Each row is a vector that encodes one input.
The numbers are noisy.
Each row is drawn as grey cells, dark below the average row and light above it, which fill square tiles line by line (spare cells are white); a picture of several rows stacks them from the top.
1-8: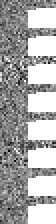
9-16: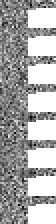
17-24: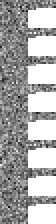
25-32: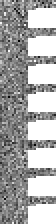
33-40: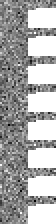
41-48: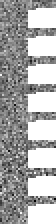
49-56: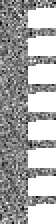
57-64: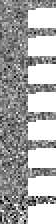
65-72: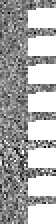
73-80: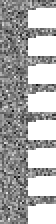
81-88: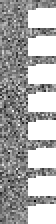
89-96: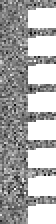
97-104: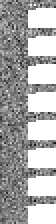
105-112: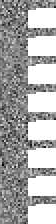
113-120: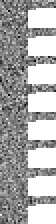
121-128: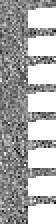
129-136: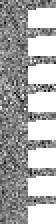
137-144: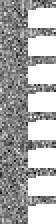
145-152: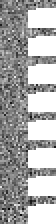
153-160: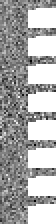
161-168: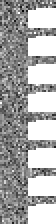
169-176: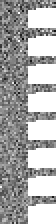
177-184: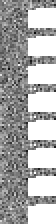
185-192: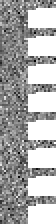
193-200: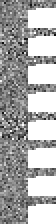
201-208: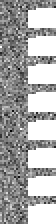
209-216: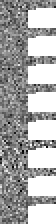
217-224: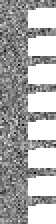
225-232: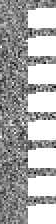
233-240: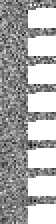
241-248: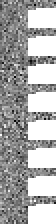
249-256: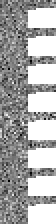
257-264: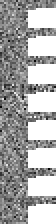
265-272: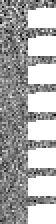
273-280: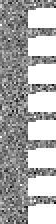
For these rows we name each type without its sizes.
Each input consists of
a point on a line and a true/false value, together with either a point on a circle, or a fixed value.
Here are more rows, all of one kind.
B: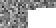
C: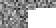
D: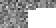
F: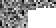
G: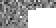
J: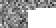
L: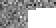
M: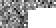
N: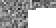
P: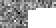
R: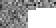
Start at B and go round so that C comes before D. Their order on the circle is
B, N, C, D, J, G, L, R, F, P, M.
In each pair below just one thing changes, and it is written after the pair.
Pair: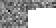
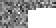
the place on the line
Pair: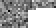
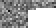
the place on the line
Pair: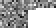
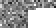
the place on the line
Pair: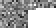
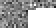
the place on the line
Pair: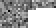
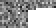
the place on the line
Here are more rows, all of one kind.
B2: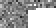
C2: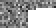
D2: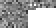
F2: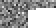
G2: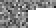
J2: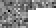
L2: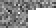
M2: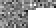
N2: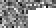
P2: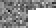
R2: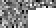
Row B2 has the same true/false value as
D2, M2, N2 and R2.
